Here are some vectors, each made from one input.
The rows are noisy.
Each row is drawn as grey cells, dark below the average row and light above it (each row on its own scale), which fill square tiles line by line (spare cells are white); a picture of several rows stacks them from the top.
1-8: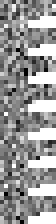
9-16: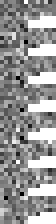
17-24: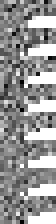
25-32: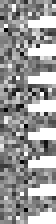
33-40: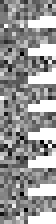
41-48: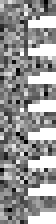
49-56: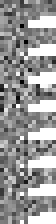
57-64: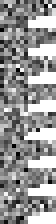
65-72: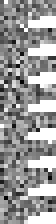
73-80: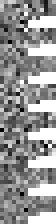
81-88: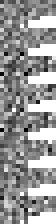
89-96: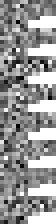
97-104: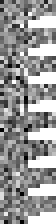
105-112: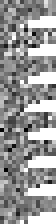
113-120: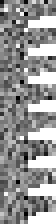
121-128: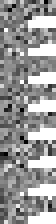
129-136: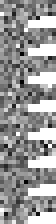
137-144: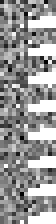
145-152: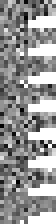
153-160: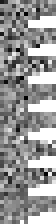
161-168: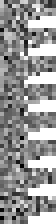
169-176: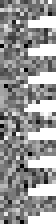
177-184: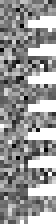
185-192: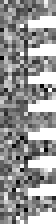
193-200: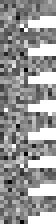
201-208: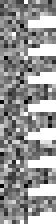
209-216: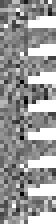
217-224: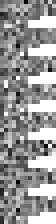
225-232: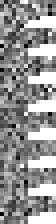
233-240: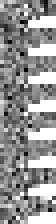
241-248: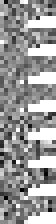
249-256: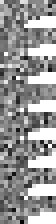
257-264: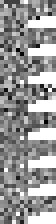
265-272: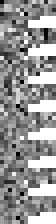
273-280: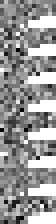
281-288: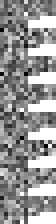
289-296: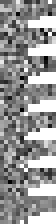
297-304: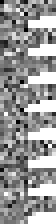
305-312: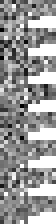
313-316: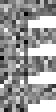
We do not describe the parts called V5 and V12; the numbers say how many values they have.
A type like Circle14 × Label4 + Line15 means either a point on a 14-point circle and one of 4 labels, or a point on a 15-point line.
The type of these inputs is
(Bool × V5 + Tree13) × V12 + Tree7.
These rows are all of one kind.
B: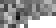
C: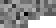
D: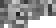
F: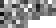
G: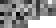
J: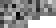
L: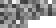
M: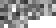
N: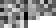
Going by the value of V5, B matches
L and M.
